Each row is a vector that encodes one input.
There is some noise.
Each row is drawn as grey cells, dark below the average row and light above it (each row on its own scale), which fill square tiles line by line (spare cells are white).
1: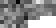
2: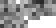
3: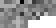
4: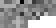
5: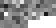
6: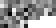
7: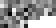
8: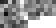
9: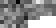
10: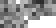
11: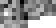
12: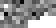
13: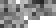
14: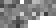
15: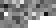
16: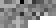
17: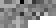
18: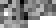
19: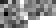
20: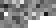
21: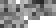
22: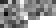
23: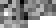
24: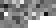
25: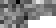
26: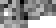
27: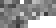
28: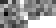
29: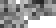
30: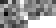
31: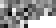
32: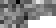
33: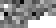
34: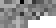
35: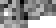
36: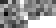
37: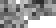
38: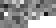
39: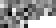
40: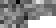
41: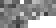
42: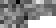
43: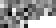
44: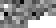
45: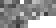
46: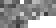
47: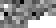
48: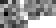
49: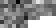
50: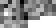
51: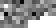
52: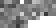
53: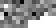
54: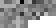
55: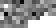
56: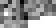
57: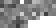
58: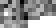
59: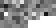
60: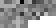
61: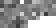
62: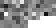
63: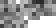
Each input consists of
either a fixed value, or three true/false values.
